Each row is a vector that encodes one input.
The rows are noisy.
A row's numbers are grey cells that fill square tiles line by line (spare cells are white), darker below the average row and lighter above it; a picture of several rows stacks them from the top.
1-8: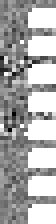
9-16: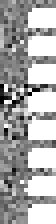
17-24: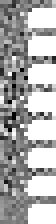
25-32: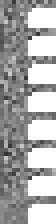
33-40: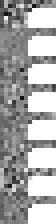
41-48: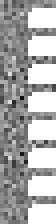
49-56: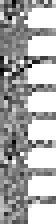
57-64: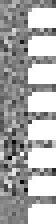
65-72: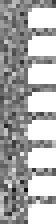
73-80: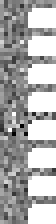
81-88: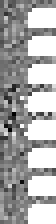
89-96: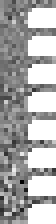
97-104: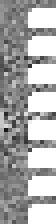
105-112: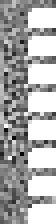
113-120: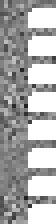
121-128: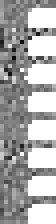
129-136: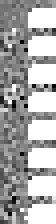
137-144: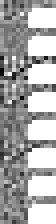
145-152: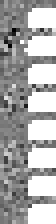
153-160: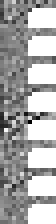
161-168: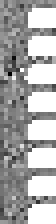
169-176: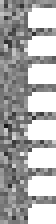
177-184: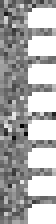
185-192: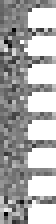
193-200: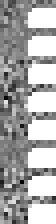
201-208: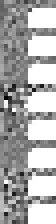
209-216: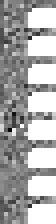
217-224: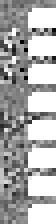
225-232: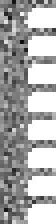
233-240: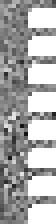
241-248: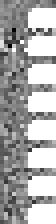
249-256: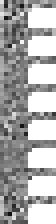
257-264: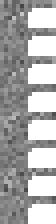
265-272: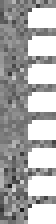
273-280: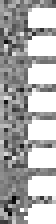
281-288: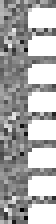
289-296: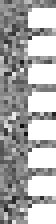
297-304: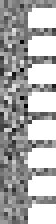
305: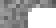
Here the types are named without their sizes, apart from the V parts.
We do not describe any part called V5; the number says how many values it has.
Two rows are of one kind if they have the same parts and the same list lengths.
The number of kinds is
2.
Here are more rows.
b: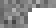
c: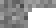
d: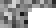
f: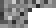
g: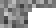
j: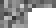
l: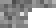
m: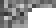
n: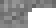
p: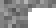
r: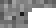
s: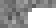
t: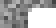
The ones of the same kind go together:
b, c, m, r
d, f, g, j, l, n, p, s, t

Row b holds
a true/false value and a value of V5.
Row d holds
a point on a line and a true/false value.
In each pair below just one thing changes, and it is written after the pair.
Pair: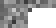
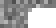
the true/false value
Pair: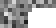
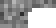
the true/false value
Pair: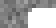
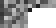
the true/false value
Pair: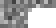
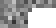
the true/false value
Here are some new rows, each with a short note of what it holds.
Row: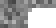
a true/false value and a value of V5
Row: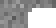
a point on a line and a true/false value
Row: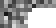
a point on a line and a true/false value
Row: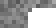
a true/false value and a value of V5
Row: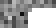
a true/false value and a value of V5
